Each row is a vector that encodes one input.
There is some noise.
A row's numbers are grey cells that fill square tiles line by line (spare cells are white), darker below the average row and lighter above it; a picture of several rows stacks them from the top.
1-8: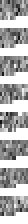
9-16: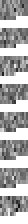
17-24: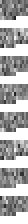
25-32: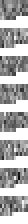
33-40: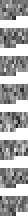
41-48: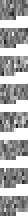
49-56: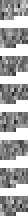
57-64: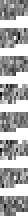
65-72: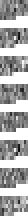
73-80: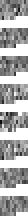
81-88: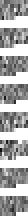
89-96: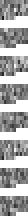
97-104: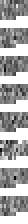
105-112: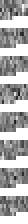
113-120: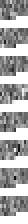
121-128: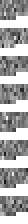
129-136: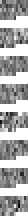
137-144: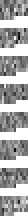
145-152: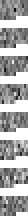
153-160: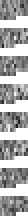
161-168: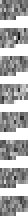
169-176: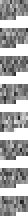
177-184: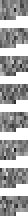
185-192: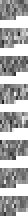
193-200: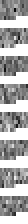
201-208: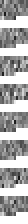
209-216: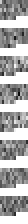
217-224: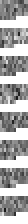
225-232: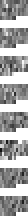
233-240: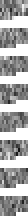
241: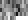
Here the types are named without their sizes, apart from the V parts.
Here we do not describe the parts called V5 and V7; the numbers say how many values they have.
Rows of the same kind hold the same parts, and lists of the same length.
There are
4 kinds of row.
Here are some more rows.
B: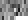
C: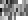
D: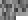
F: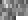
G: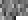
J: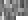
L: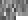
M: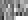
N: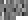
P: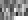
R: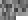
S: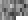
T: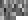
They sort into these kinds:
B, M, P
C
D, L, R
F, G, J, N, S, T

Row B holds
a node of a tree.
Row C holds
a fixed value.
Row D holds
a point on a circle, a true/false value and a value of V5.
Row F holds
a value of V5 and a value of V7.
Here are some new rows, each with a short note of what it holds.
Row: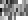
a fixed value
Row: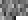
a value of V5 and a value of V7
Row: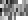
a fixed value
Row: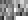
a node of a tree
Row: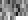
a node of a tree
